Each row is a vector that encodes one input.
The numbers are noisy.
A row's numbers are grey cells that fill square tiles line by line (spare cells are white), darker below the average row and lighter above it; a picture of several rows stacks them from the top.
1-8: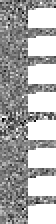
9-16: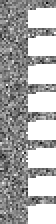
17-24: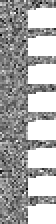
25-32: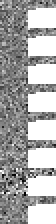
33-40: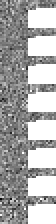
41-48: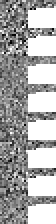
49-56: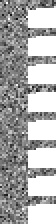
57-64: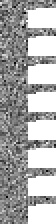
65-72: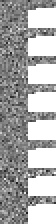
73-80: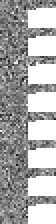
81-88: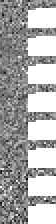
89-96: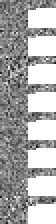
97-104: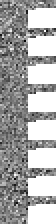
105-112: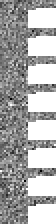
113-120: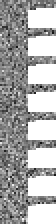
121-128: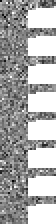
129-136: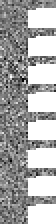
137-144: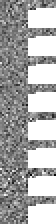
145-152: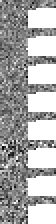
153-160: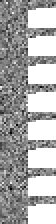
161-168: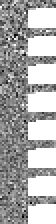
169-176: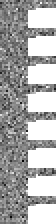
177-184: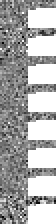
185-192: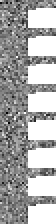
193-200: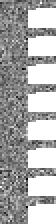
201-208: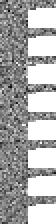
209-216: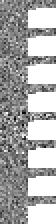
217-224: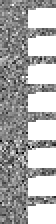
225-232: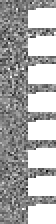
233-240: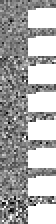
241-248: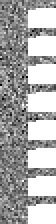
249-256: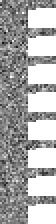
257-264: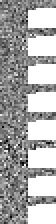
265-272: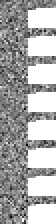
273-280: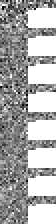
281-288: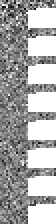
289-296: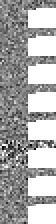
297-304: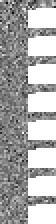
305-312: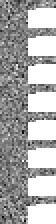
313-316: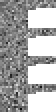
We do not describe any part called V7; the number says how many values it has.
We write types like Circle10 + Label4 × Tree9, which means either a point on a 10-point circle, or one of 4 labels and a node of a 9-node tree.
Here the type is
List2(Bool × Line12 × V7).
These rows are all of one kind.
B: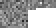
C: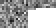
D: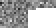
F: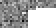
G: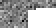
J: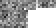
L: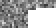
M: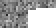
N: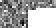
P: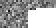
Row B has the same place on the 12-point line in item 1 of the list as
C, D, M and P.
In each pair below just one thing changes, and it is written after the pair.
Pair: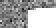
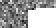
the true/false value in item 1 of the list
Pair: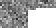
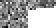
the place on the 12-point line in item 2 of the list
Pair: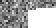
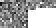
the place on the 12-point line in item 1 of the list
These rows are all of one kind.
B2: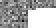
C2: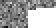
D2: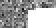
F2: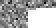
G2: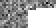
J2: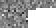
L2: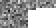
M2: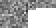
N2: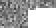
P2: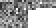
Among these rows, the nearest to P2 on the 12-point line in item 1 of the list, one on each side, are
F2 and J2.
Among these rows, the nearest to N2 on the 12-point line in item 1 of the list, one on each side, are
G2 and J2.
